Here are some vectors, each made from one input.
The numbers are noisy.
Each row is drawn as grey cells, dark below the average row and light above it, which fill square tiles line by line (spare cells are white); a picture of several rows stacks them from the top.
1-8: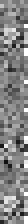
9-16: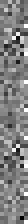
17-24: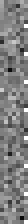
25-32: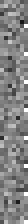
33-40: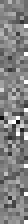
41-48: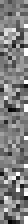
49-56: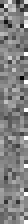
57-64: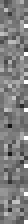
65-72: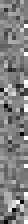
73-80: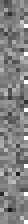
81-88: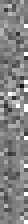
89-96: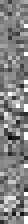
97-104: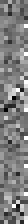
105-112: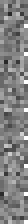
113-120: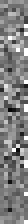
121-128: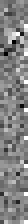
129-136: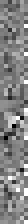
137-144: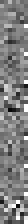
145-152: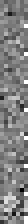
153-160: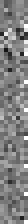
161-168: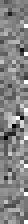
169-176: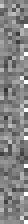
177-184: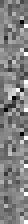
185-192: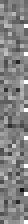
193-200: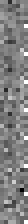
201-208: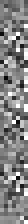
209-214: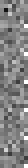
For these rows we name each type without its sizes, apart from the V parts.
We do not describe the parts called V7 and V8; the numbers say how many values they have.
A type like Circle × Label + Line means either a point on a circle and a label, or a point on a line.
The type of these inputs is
Line × (Line + V8) + V7.
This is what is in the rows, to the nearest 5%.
About 85% of them hold a point on a line, together with either a point on a line, or a value of V8. The rest hold a value of V7.
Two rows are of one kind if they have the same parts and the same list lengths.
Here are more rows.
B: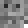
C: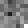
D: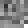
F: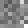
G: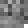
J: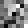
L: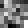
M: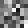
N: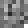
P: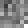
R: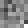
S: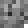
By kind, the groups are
B, D, F, P, R
C, G, N, S
J, L, M

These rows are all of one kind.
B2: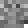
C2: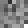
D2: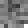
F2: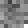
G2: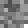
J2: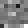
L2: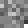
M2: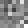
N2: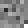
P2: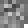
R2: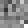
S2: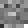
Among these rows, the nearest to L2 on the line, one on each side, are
B2 and S2.
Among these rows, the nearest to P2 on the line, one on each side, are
D2 and N2.
